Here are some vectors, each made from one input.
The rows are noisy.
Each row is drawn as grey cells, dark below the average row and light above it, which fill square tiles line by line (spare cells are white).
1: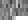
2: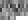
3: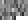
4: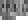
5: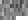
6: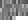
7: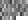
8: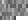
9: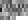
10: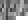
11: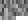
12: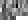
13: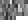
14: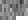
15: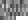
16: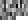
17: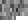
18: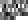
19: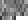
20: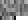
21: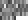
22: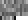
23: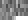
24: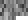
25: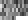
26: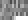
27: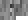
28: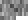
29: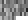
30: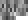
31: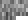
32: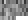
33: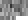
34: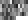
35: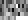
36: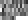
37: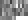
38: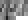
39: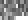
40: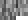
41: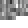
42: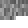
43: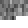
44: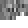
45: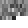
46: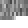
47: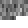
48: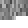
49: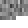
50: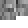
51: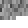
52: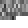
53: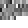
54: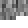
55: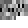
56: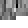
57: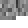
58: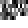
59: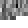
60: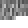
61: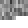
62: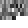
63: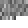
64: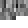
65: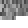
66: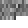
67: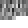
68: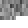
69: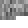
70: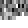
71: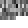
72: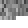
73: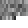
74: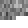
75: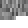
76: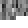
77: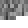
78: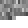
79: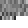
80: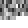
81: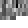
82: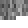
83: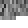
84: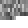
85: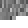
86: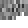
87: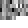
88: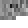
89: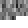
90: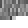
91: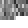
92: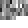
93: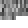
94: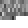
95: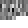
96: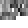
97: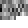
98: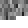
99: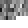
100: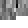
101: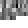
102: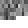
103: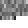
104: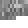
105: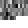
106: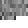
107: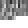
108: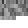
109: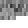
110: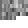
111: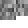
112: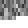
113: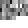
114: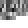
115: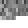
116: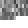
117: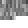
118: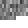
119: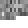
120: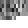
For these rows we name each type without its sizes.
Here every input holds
a label, together with either a label, or a node of a tree.
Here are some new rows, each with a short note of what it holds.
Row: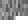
two labels
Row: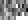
a label and a node of a tree
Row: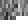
two labels
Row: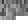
a label and a node of a tree
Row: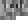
two labels
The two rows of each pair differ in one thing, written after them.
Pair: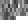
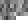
the node of the tree
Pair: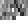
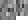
the label
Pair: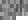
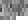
the node of the tree
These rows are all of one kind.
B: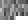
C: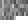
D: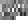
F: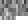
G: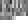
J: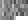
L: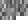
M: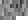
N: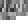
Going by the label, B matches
C, G and J.
